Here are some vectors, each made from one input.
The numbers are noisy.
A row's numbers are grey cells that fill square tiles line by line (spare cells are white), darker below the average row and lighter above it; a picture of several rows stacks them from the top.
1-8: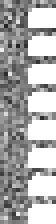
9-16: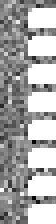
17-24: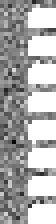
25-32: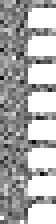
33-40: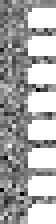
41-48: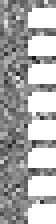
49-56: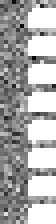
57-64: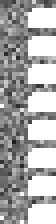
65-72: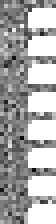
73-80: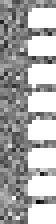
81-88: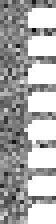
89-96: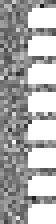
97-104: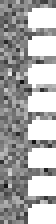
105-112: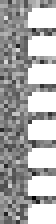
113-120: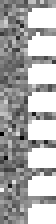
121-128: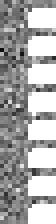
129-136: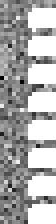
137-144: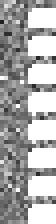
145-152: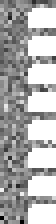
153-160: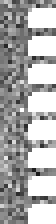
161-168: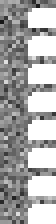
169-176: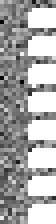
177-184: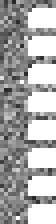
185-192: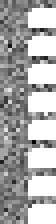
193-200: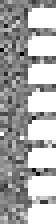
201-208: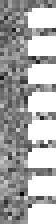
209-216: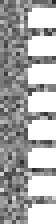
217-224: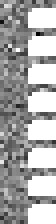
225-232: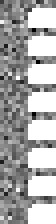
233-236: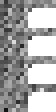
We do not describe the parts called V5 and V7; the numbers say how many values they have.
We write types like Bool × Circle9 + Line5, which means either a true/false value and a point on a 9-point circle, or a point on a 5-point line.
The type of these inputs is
(Bool × Bool × Bool + (Circle6 + Unit) × V5) × Line6 × V7.
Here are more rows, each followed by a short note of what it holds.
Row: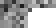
a point on a 6-point circle, a point on a 6-point line, a value of V5 and a value of V7
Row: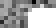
a point on a 6-point line, three true/false values and a value of V7
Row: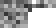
a point on a 6-point line, a value of V5 and a value of V7
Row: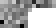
a point on a 6-point line, three true/false values and a value of V7
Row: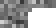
a point on a 6-point circle, a point on a 6-point line, a value of V5 and a value of V7
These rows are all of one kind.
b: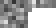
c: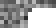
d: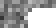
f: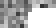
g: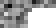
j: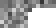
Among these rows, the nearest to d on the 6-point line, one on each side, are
b and c.
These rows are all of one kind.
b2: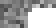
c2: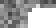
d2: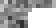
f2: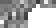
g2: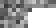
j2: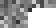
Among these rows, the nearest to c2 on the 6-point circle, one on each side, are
d2 and f2.
